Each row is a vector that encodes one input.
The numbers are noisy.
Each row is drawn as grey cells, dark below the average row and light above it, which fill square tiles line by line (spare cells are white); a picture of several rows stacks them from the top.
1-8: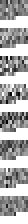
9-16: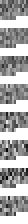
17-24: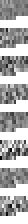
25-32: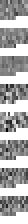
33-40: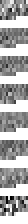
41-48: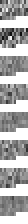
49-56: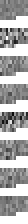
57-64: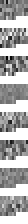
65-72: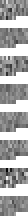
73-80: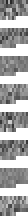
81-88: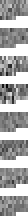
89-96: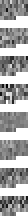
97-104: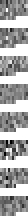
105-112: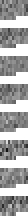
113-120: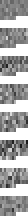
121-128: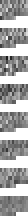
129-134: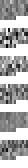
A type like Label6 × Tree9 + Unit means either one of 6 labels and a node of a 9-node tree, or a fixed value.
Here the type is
Line7 + Tree11.
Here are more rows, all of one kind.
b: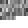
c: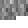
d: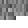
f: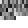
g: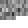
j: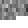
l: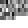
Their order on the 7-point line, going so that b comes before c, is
j, b, c, d, f, g, l.
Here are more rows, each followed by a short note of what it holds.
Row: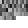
a point on a 7-point line
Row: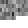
a point on a 7-point line
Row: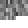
a node of an 11-node tree
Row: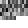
a node of an 11-node tree
